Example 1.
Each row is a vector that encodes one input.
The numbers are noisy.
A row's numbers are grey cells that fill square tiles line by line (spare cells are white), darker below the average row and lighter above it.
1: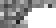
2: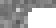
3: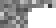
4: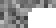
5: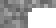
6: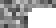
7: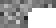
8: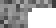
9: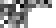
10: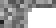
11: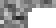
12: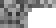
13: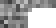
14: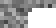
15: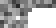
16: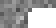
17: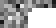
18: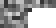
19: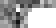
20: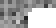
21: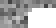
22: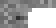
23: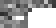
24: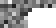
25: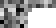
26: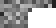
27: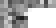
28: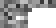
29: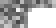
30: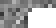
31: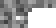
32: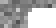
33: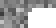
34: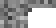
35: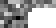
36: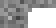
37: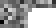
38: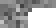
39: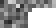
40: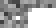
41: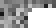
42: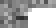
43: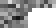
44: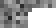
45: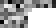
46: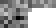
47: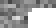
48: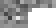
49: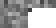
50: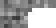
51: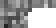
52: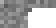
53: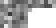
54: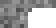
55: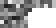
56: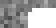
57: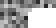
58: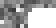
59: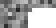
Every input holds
a true/false value, together with either a fixed value, or a node of an 8-node tree.
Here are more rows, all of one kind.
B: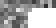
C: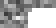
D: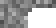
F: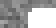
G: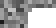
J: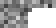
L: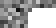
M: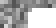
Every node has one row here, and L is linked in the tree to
C and G.
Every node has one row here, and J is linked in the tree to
B and G.
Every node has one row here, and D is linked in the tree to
C.
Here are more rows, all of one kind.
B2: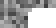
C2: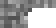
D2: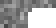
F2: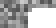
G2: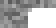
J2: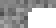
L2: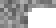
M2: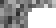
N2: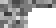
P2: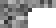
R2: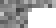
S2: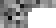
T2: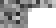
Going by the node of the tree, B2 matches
D2 and T2.
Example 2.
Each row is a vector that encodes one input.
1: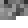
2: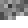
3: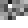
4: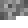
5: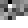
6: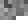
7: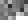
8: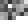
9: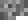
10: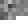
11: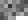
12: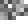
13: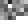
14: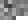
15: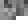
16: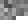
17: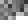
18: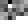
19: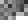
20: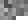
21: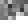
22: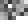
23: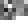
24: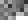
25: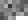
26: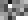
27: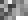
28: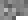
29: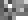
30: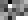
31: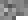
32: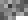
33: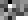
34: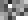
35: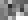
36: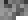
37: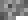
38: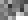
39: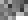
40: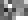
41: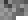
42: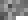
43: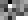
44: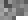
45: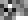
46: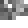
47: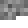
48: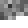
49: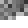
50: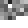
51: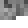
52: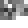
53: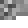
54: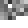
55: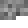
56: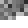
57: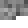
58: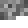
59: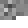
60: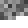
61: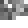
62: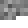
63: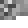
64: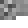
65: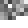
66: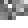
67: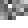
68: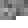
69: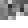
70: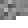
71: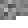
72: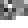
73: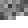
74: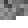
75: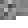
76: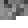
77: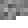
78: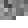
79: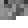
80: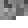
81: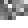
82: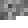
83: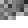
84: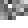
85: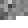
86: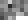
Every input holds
a point on a 7-point line and a true/false value.
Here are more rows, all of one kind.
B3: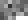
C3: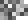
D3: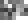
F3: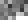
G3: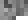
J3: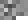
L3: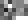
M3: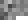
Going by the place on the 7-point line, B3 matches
D3 and L3.
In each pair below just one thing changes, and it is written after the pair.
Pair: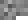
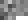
the place on the 7-point line
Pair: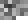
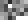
the true/false value
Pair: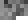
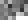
the place on the 7-point line
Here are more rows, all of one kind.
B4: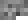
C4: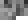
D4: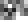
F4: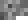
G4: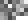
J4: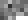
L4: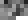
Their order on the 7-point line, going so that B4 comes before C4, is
D4, J4, F4, B4, G4, C4, L4.
